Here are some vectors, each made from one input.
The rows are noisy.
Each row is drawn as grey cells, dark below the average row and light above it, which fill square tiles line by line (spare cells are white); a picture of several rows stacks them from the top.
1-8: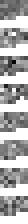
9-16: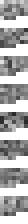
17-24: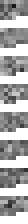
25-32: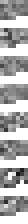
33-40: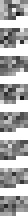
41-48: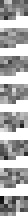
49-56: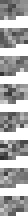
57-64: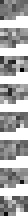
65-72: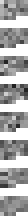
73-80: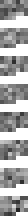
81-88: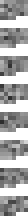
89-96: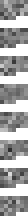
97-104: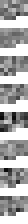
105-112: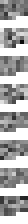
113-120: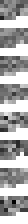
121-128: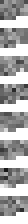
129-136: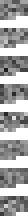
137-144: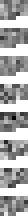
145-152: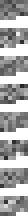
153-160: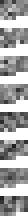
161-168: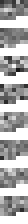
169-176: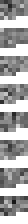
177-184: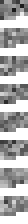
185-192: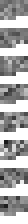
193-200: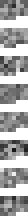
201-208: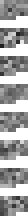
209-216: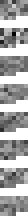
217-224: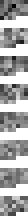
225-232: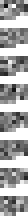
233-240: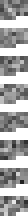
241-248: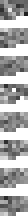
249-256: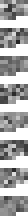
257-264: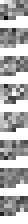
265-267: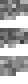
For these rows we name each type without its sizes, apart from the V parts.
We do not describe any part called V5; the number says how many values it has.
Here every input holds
either a true/false value and a value of V5, or a list of points on a line.
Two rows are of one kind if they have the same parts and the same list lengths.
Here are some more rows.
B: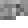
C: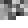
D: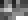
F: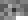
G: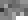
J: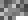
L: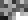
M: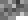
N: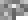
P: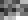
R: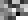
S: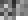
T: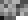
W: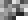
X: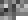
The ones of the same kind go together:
B, G, R
C, M, P, T, W
D, S
F, J, N, X
L

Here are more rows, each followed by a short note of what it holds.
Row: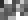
a true/false value and a value of V5
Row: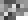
the empty list
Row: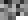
a list of three items
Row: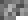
a list of three items
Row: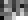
a list of one item
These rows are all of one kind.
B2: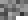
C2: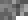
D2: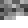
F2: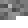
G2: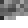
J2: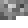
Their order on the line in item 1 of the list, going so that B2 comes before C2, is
B2, F2, J2, D2, G2, C2.
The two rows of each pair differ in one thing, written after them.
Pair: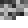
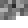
the value of V5
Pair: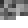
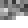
the true/false value
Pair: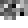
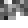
the true/false value
